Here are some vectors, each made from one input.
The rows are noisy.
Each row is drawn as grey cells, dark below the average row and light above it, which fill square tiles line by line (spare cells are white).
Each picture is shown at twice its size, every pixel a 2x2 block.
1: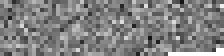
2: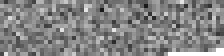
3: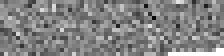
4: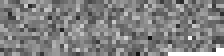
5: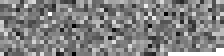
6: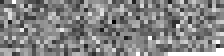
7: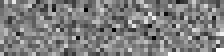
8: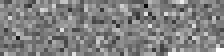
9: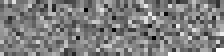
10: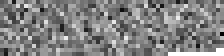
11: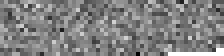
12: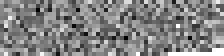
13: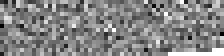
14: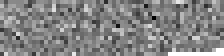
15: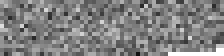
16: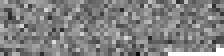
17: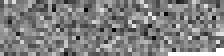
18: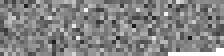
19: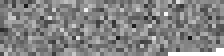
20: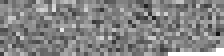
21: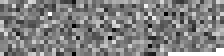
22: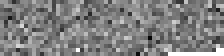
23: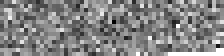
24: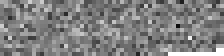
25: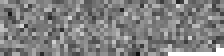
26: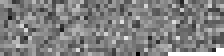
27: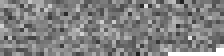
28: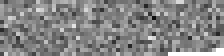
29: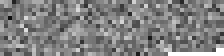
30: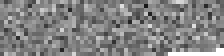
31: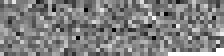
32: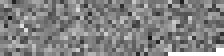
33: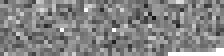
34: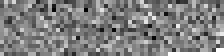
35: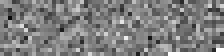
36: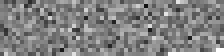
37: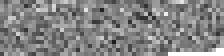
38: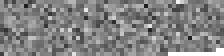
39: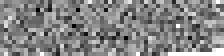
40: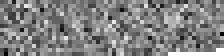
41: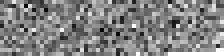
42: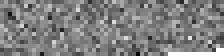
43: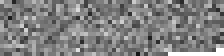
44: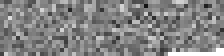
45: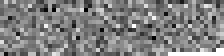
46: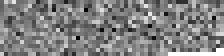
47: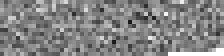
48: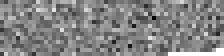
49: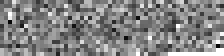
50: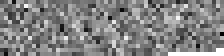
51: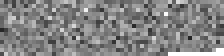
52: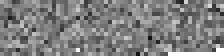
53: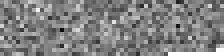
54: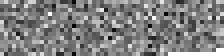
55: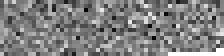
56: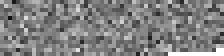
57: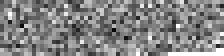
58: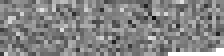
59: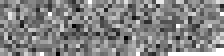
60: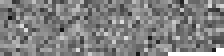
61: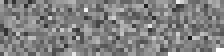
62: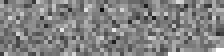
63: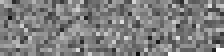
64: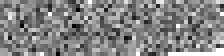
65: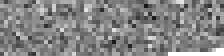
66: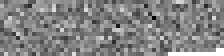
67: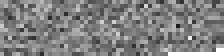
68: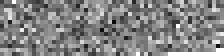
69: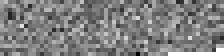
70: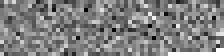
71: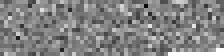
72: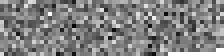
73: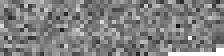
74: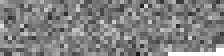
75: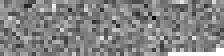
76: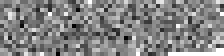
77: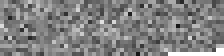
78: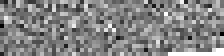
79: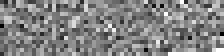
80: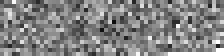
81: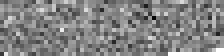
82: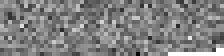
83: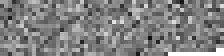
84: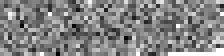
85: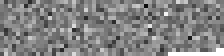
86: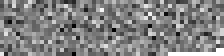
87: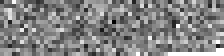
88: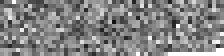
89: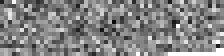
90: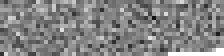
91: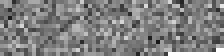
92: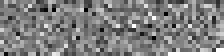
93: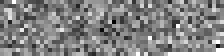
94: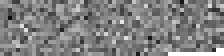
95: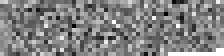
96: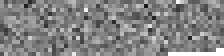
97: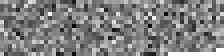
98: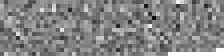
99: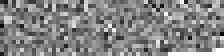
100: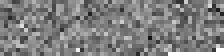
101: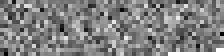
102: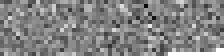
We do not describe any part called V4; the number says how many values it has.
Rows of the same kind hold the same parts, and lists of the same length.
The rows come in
4 kinds.
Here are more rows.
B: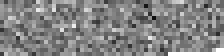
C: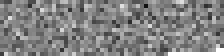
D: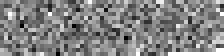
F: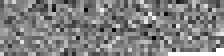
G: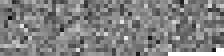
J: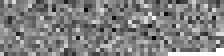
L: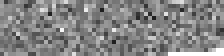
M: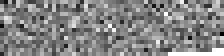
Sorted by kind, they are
B, C, L
D, F, J
G
M

